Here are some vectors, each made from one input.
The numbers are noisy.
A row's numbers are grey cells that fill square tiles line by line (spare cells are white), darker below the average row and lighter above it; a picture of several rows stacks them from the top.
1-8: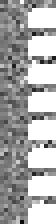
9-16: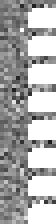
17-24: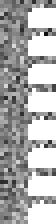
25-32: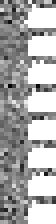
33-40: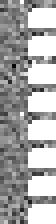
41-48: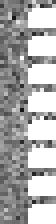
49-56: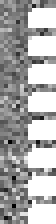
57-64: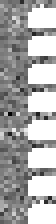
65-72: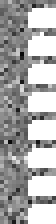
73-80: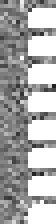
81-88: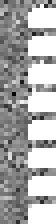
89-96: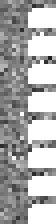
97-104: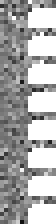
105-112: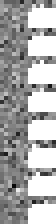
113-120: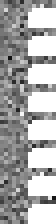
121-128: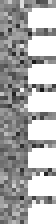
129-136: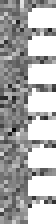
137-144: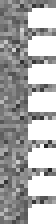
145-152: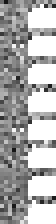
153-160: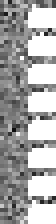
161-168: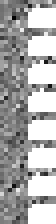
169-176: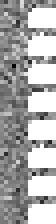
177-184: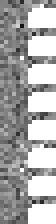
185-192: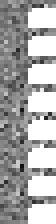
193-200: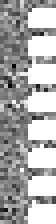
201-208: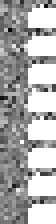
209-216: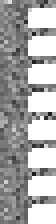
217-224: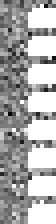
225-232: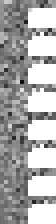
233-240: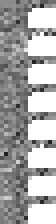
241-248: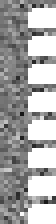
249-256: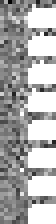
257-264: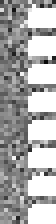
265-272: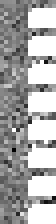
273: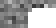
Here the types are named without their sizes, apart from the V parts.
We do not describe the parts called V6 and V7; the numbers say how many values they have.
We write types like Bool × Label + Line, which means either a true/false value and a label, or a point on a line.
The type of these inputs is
Bool × (Circle + List(V7)) + Label × V6.
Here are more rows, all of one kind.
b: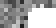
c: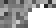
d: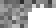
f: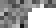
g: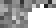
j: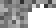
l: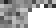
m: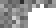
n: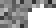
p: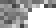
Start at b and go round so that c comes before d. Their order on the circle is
b, p, f, n, c, l, g, j, m, d.
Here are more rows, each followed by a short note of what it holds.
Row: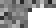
a point on a circle and a true/false value
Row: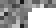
a point on a circle and a true/false value
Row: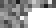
a label and a value of V6
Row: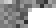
a true/false value, together with the empty list
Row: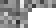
a true/false value, together with a list of one item
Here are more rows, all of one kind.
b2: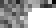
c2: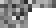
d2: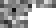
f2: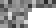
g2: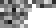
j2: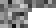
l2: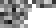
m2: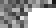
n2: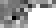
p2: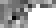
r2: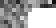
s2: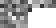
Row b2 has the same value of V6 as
f2, r2 and s2.
